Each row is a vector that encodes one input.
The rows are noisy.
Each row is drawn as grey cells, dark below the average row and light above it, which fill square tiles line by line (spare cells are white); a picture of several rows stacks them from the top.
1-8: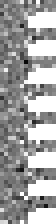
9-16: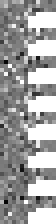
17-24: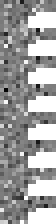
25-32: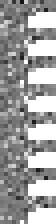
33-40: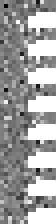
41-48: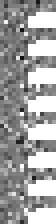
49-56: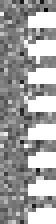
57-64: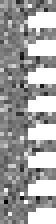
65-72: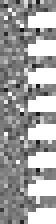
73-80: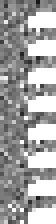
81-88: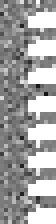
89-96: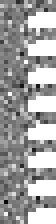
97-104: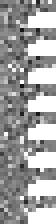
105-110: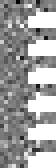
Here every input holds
either two labels (each one of 7), or a point on a 6-point line.
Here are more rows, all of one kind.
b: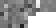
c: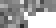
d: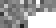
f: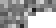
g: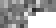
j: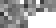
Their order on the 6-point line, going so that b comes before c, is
b, d, j, c, g, f.
